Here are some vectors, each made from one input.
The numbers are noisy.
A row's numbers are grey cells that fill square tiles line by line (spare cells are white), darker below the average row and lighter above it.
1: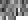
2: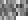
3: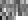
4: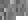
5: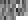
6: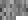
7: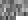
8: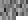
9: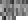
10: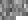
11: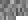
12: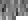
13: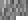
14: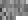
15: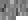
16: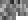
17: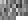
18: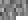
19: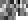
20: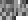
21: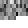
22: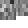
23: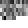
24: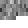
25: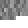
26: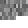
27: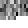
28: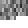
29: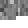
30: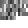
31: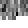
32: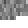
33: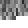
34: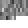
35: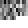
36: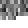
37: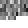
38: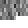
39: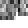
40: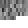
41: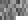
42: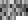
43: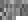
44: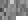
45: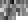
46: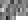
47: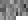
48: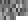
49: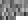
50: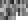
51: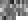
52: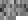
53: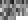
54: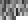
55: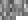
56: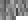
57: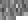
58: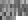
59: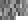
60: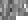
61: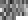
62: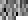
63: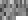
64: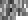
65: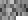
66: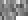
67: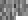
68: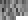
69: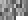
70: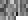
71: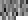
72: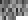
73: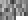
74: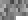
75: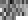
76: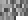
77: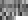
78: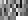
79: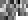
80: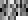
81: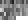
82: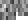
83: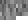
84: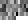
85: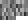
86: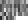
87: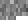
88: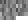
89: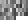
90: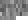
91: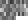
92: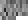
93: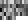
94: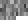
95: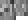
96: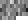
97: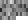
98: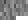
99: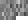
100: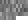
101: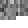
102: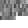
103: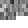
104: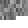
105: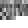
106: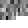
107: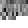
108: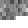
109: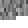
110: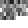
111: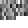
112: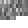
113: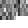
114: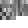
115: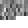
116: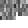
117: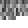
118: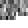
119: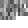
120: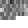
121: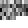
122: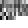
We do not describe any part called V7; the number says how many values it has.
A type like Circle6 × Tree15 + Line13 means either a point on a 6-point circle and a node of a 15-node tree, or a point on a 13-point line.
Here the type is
Bool × Circle5 + V7.
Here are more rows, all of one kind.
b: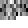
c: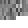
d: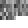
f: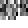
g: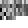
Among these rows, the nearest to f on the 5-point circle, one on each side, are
c and d.
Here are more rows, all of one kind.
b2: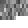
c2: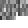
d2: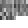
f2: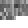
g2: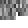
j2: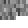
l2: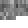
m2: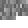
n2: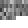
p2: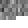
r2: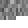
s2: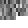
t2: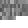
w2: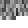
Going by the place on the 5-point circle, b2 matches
n2, p2 and r2.
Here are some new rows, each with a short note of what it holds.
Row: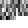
a value of V7
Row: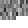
a value of V7
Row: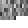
a value of V7
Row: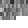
a value of V7
